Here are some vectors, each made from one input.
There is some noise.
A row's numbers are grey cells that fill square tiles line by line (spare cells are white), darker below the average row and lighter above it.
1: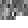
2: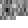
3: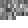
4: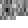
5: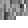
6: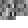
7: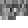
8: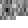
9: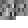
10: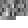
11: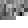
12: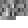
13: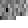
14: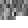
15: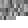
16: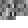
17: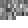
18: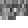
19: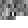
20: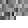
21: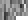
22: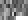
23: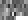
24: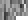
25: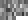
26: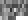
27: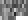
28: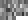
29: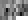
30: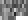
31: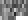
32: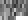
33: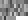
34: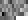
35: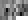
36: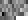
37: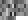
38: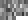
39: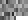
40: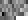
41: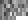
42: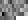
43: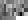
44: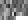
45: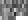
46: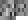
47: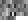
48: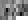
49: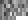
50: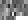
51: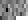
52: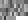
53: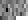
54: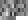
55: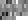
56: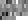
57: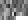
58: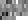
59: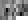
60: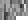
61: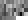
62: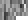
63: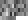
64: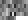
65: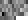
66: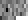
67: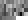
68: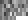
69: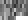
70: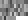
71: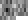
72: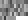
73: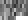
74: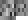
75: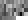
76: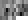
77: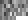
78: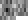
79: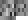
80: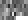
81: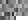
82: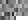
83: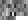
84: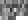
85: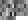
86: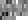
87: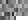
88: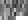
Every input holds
either one of 11 labels, or a point on a 9-point line.
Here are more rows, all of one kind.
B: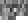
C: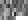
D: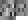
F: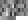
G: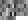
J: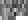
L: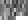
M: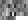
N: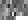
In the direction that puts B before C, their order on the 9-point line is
B, J, L, C, N, M, G, D, F.
